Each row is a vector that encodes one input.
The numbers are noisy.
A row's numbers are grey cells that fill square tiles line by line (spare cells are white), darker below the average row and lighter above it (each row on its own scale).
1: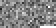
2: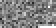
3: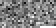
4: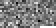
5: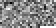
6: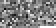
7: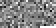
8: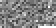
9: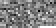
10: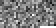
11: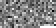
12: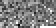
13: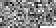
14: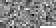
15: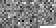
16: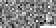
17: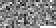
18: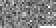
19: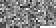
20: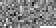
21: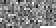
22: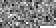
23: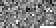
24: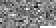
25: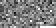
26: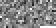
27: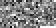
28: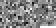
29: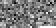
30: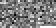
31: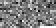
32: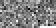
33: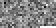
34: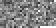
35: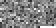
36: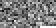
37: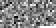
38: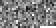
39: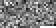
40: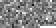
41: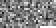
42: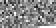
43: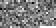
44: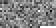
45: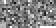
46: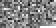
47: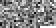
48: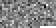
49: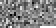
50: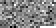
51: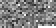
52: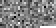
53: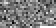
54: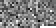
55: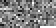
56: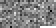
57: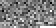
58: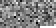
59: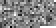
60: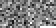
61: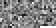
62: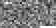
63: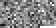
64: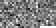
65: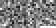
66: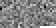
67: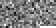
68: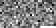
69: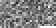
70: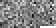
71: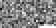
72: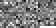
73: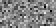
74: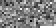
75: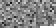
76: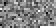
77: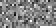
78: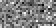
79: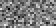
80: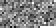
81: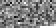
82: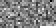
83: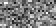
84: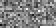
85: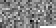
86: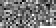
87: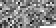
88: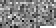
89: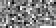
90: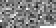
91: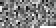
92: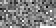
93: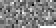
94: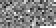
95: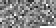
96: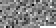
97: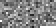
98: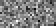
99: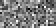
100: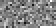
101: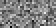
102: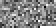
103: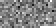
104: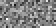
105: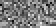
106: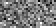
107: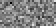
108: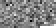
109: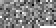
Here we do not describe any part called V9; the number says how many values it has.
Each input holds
either a point on an 11-point line, or a true/false value and a value of V9.
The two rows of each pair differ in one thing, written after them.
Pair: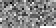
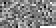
the value of V9
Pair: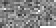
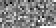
the true/false value
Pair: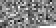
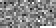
the true/false value
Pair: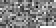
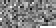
the true/false value
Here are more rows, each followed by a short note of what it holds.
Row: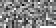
a point on an 11-point line
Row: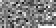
a point on an 11-point line
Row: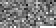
a point on an 11-point line
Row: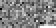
a point on an 11-point line
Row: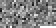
a point on an 11-point line
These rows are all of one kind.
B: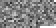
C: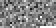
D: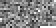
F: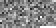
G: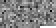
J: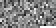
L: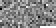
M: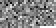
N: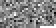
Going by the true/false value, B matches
D, G and N.
